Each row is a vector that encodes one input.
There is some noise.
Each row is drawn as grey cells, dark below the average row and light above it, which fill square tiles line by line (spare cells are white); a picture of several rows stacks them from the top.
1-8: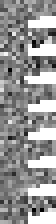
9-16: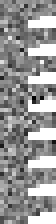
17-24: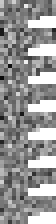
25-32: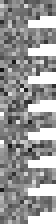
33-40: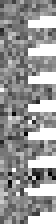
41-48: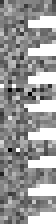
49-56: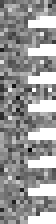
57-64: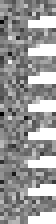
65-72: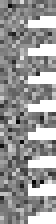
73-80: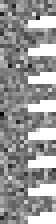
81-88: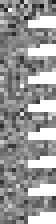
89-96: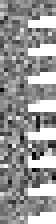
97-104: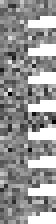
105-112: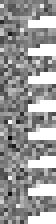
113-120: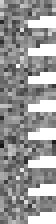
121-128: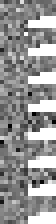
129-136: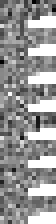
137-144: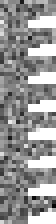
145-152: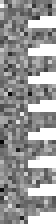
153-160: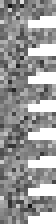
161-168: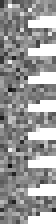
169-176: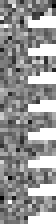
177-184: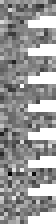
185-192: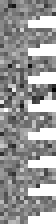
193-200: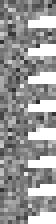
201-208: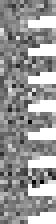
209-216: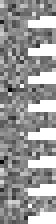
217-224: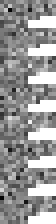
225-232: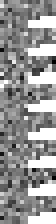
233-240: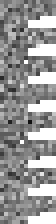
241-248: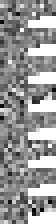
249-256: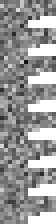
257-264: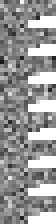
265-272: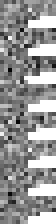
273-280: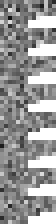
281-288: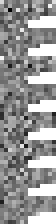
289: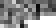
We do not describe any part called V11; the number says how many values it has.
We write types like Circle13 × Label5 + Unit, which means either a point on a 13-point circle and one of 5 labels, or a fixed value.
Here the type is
Bool × Bool × Bool × Bool × (Circle13 + V11) + Line8.
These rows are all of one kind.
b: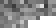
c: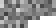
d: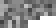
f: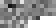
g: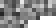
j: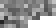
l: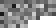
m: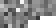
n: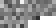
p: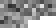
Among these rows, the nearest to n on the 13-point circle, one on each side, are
c and g.
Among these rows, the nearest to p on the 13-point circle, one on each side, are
j and l.
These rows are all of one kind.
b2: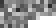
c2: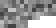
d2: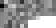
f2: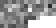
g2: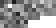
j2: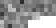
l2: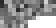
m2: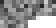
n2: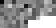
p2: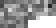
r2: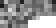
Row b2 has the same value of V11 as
f2 and p2.
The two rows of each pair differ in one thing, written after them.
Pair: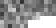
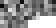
the value of V11
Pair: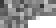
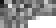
one of the four true/false values
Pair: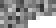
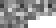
the value of V11
